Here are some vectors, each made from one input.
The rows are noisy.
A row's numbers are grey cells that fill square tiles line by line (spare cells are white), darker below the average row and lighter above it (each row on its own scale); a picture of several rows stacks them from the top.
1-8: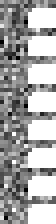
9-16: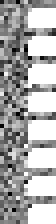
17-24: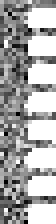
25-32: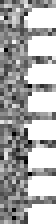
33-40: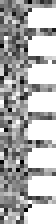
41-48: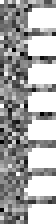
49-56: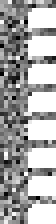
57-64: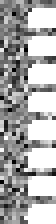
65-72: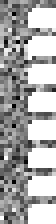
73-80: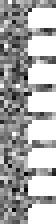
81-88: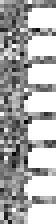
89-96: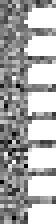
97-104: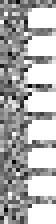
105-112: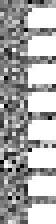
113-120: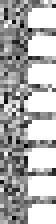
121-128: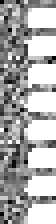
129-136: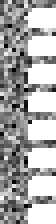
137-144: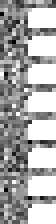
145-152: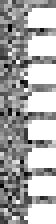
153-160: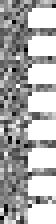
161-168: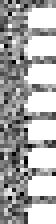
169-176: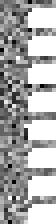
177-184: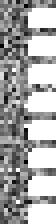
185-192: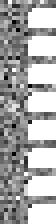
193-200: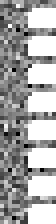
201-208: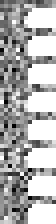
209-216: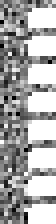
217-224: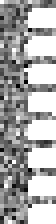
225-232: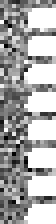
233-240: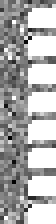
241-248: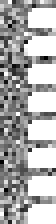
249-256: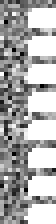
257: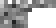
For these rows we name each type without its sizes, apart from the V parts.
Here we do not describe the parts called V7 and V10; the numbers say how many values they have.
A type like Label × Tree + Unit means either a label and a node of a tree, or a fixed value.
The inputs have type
(Bool × Bool × Bool + V7) × V10 + List(Circle).
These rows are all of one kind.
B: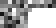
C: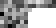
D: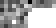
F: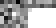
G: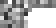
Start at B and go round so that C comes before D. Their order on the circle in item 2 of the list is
B, F, C, G, D.
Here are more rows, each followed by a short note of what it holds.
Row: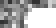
the empty list
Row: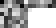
a list of two items
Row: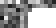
a value of V7 and a value of V10
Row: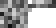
a list of two items
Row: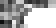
the empty list
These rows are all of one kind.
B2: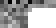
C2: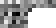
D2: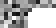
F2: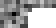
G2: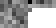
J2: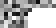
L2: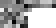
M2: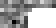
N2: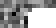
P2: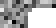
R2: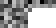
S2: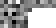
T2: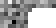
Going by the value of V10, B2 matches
D2, G2, J2 and M2.
